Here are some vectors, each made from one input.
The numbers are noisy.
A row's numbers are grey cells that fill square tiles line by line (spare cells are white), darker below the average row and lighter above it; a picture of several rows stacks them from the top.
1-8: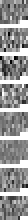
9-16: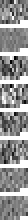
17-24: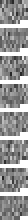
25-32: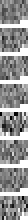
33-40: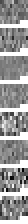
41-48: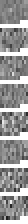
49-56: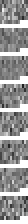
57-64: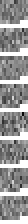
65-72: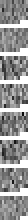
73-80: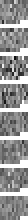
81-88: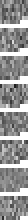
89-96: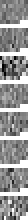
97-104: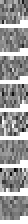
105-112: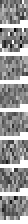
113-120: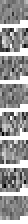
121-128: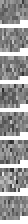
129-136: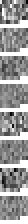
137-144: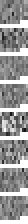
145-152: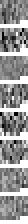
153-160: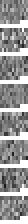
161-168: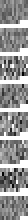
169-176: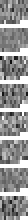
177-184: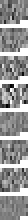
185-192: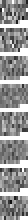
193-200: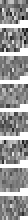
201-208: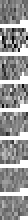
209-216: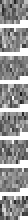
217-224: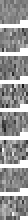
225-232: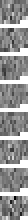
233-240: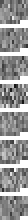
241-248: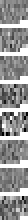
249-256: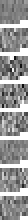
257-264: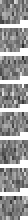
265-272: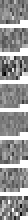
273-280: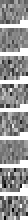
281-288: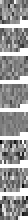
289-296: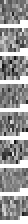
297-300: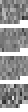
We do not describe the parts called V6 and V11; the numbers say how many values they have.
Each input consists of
either a point on a 5-point line, or a point on an 8-point line, or a point on a 10-point line and a value of V6, or a value of V11.
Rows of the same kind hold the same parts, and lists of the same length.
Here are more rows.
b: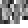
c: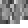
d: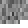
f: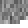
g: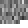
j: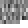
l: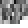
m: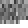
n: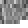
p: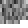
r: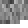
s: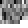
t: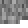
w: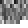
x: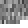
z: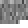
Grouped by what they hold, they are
b, c, g, r, s
d, f, j, l, n, x
m, p, z
t, w

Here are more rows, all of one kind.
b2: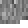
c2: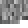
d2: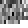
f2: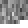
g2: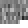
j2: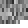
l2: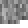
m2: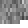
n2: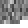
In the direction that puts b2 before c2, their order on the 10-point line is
n2, j2, m2, g2, l2, d2, f2, b2, c2.
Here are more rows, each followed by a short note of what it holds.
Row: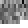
a value of V11
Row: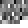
a point on an 8-point line
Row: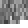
a point on an 8-point line
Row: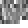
a value of V11
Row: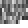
a point on a 5-point line
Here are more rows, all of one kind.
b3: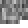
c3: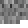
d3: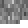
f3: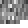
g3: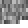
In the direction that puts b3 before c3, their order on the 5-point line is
g3, f3, d3, b3, c3.
